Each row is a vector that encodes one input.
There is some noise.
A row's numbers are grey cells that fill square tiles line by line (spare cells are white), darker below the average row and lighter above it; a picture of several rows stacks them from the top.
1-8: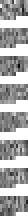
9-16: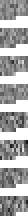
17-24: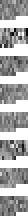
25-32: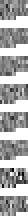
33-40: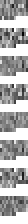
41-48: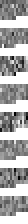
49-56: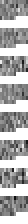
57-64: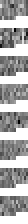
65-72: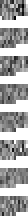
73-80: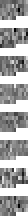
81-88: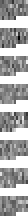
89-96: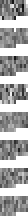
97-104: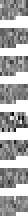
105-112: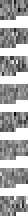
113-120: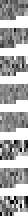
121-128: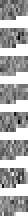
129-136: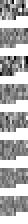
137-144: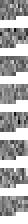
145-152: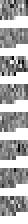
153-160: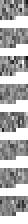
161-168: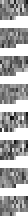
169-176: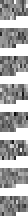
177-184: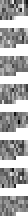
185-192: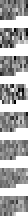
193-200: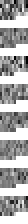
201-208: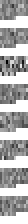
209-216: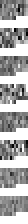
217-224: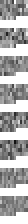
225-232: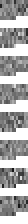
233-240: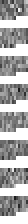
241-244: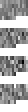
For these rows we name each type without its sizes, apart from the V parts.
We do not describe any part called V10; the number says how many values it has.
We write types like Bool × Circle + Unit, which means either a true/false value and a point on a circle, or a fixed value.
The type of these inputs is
Bool × (Circle × Circle + Unit) + Line × Tree × V10.
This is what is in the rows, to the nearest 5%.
About 60% of them hold a point on a line, a node of a tree and a value of V10. The rest hold a true/false value, together with either a point on each of two circles, or a fixed value.
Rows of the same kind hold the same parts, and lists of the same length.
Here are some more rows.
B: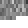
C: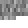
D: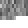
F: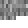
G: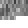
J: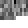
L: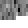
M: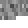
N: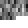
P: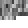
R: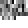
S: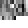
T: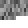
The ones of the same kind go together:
B, C, D, F, G, M, P, R
J, L, S, T
N

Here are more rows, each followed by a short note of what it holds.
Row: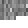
a point on a line, a node of a tree and a value of V10
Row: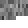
a true/false value
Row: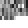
a point on a line, a node of a tree and a value of V10
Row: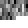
a true/false value
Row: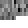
a point on each of two circles and a true/false value
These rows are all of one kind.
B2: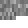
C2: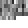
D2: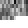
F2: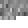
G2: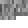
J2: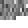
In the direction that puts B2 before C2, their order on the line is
D2, F2, G2, B2, C2, J2.
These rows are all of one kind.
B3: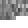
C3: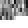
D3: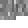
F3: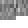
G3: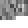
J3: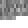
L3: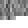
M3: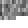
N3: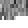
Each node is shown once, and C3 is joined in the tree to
D3 and N3.
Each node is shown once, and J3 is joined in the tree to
D3 and F3.
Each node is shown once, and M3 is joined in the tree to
F3.
